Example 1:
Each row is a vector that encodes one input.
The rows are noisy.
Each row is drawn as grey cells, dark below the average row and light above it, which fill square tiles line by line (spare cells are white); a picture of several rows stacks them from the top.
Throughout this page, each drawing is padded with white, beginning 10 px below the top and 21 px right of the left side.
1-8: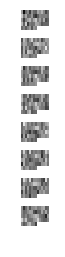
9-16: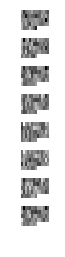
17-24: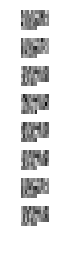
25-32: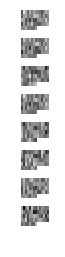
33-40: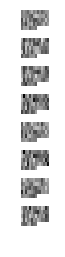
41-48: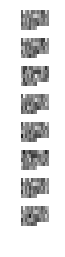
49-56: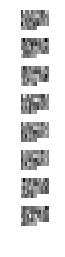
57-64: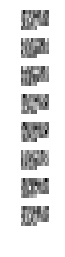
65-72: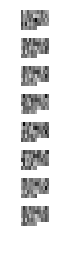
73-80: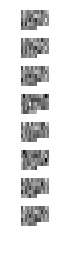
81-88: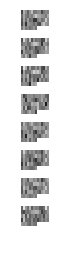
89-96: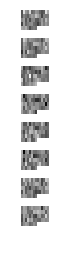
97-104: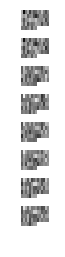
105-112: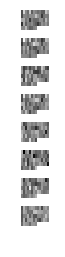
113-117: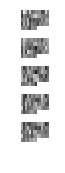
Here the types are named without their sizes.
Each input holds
either a point on a line, or a node of a tree.
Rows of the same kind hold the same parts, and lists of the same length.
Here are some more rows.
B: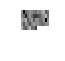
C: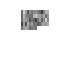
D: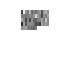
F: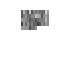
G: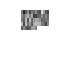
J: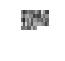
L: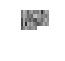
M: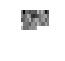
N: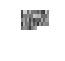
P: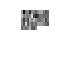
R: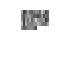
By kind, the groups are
B, G, J, M, P, R
C, D, F, L, N

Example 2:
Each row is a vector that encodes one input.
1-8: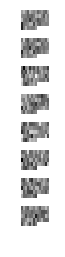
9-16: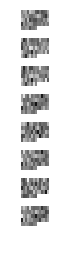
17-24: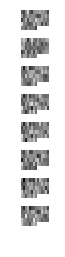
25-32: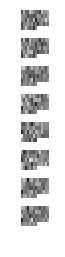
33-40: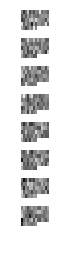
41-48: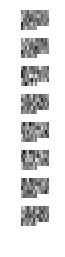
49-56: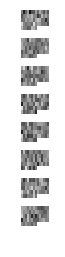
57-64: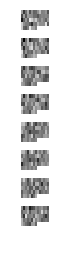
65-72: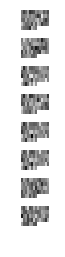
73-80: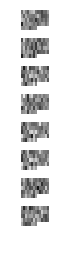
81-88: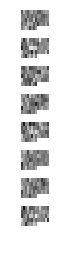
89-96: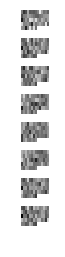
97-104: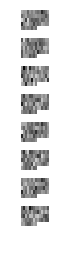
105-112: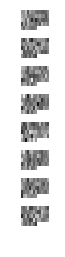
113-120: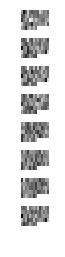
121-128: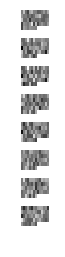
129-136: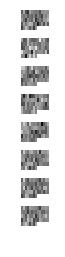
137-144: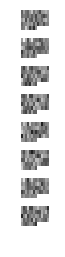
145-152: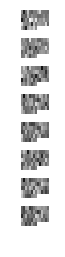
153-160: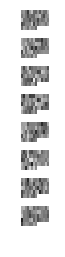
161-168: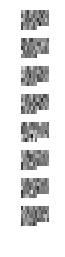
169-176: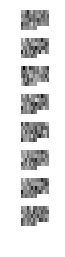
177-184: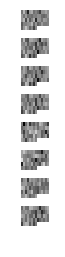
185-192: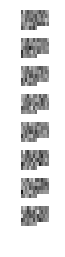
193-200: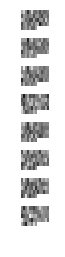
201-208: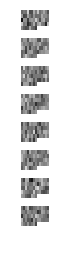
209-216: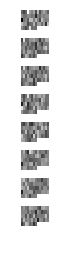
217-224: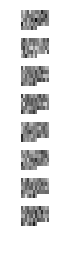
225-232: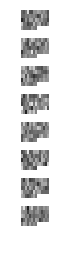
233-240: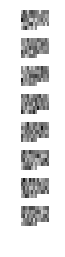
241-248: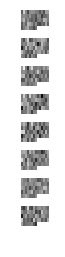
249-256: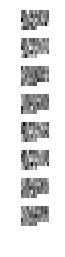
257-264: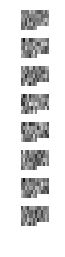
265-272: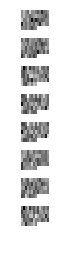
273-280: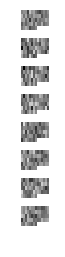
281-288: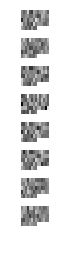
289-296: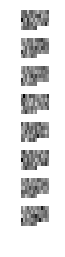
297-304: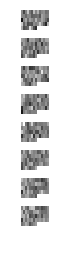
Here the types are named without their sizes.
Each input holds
either a point on a line, or a node of a tree.
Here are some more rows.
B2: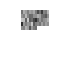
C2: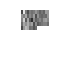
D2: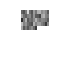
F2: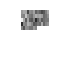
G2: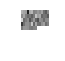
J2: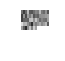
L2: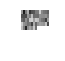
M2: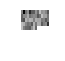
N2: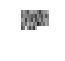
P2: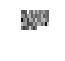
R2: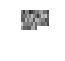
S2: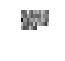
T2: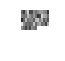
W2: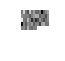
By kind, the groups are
B2, C2, F2, G2, N2, W2
D2, J2, L2, M2, P2, R2, S2, T2

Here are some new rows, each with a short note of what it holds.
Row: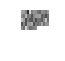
a node of a tree
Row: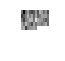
a point on a line
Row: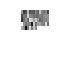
a point on a line
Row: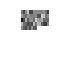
a point on a line
